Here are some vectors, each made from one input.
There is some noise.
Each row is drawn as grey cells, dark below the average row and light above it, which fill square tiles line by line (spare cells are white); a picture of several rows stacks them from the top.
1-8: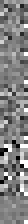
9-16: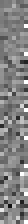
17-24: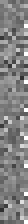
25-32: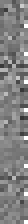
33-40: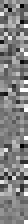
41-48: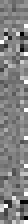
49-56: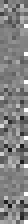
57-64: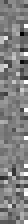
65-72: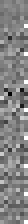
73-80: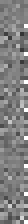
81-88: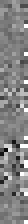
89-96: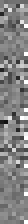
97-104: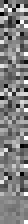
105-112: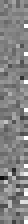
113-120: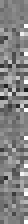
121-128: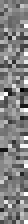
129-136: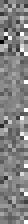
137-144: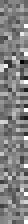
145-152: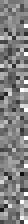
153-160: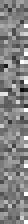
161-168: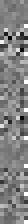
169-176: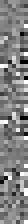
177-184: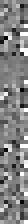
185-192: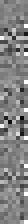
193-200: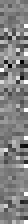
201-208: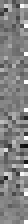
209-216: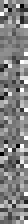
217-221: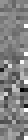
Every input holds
a point on a 9-point line and a node of an 11-node tree, together with either one of 7 labels, or a point on a 7-point line.
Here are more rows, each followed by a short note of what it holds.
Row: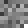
one of 7 labels, a point on a 9-point line and a node of an 11-node tree
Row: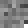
one of 7 labels, a point on a 9-point line and a node of an 11-node tree
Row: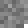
one of 7 labels, a point on a 9-point line and a node of an 11-node tree
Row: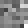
one of 7 labels, a point on a 9-point line and a node of an 11-node tree
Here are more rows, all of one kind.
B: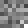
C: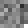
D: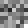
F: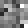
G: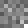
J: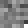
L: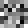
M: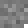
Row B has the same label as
C and L.
